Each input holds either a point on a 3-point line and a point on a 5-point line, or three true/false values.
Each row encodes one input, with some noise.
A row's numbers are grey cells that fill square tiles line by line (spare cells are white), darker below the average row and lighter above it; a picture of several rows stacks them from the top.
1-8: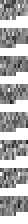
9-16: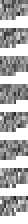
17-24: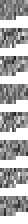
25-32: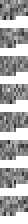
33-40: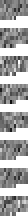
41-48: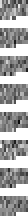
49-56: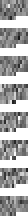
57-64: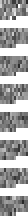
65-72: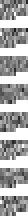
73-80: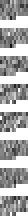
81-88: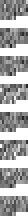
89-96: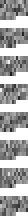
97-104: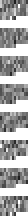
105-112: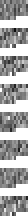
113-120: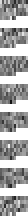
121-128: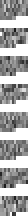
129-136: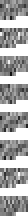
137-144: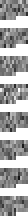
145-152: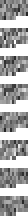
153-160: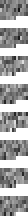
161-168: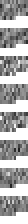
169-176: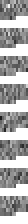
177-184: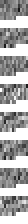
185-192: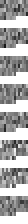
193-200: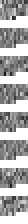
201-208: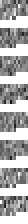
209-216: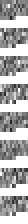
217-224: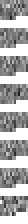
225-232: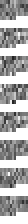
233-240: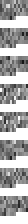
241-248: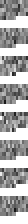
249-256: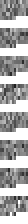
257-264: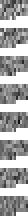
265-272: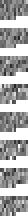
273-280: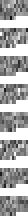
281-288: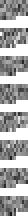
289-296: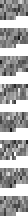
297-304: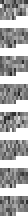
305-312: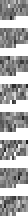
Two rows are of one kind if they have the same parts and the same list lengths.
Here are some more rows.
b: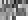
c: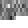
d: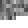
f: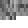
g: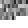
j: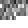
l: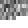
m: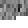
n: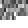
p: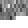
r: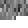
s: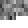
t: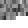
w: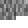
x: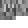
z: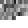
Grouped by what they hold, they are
b, g, j, l, n, z
c, d, f, m, p, r, s, t, w, x

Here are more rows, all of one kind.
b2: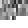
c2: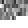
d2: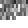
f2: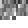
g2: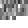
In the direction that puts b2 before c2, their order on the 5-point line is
g2, d2, f2, b2, c2.
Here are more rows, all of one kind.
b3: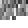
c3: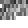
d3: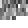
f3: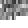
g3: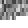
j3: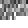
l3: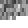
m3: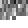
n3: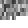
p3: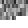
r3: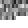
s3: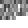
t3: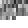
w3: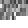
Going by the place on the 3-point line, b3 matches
d3, m3 and t3.
